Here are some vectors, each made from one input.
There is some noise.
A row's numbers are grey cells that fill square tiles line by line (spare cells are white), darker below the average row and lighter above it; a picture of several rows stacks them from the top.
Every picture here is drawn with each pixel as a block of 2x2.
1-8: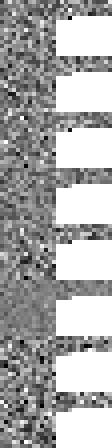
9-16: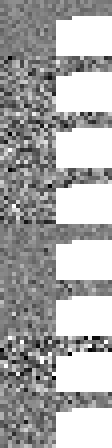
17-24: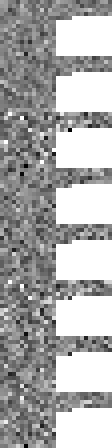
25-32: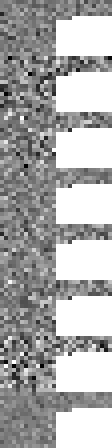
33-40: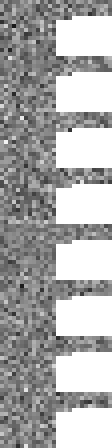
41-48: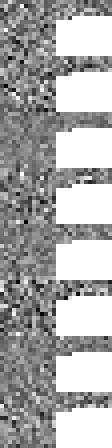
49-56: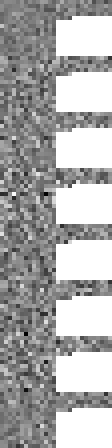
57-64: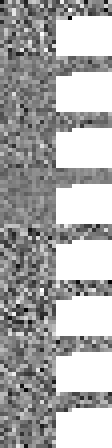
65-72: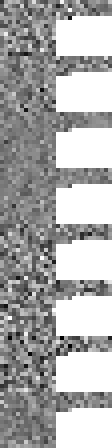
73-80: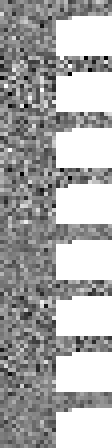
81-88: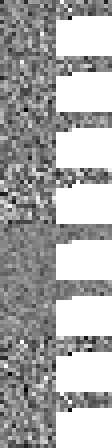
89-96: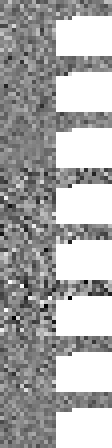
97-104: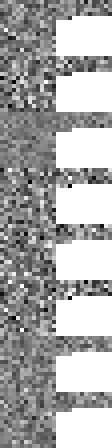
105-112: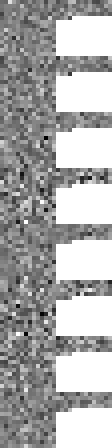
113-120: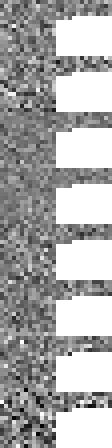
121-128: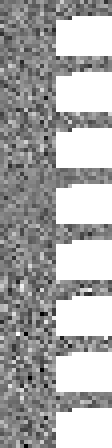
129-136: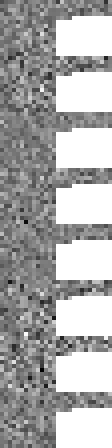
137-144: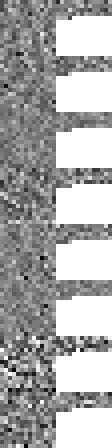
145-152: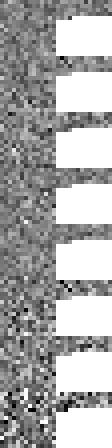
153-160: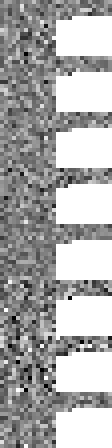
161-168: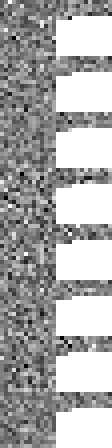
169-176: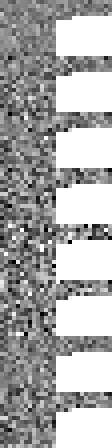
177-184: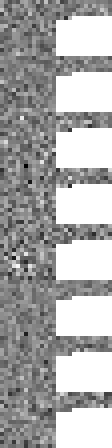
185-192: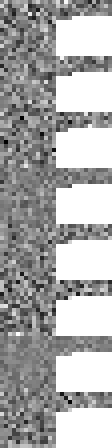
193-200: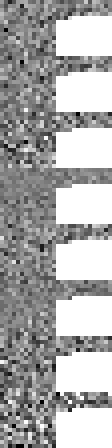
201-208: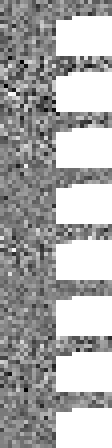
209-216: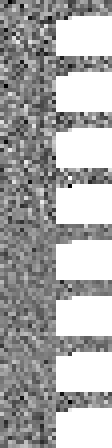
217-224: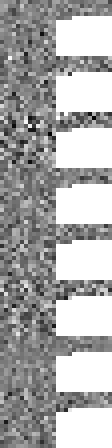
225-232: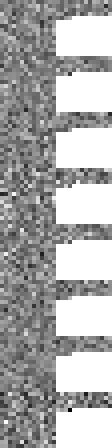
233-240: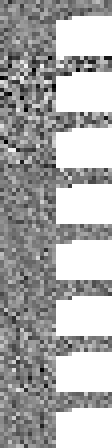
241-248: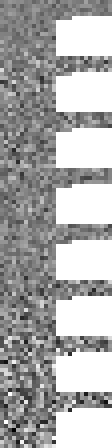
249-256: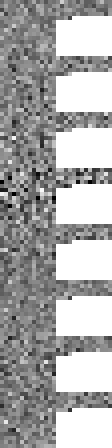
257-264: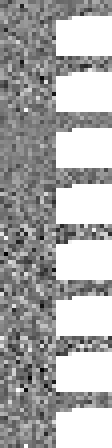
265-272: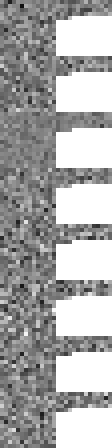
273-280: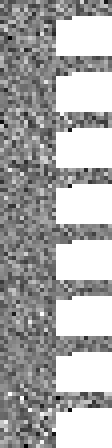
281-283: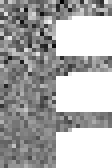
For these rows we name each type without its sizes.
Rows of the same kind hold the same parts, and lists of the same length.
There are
3 kinds of row.
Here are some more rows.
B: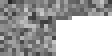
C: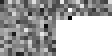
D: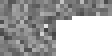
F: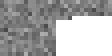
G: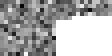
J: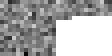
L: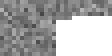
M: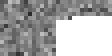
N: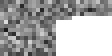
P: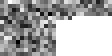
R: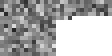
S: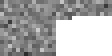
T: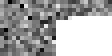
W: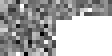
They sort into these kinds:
B, J, R, S, W
C, D, F, G, L, M, N, T
P

